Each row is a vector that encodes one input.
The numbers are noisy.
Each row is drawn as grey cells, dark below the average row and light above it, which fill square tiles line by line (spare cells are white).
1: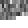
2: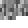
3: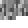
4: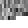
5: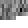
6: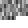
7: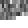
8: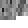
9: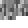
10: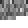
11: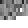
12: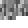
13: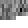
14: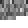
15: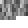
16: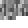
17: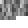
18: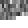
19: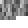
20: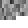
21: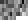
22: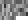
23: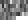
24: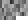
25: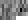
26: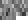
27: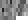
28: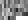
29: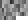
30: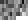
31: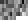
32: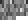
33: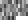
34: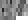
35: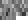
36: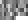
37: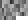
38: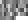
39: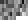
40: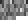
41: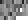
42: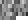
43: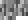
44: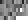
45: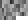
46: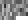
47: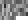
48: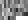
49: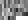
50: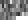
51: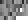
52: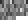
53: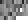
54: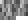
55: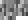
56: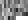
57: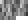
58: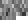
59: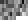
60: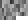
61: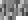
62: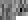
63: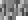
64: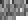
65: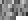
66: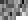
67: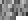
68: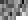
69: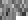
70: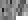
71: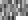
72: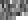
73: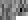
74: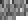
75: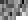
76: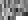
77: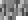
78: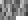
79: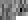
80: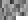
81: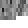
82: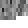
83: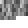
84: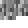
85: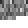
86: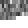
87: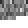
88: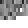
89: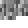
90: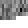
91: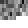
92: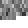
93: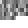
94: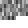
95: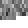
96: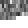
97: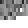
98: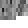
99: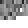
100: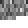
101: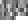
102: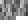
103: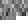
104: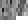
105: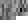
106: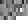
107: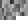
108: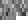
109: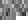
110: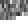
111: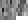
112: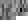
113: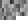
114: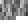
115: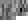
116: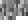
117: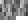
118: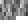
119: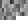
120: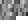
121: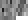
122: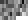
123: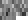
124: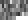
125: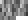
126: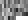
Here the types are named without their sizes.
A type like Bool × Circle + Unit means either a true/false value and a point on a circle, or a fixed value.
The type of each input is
Bool × Bool × Bool + Label.
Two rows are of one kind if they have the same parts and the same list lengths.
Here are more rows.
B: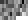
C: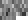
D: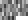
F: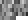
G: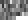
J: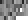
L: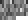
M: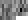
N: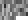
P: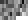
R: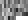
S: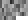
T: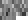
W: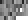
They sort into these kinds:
B, C, G, J, L, M, P, S, T, W
D, F, N, R

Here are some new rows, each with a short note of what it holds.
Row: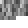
a label
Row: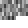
a label
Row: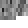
three true/false values
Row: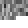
a label
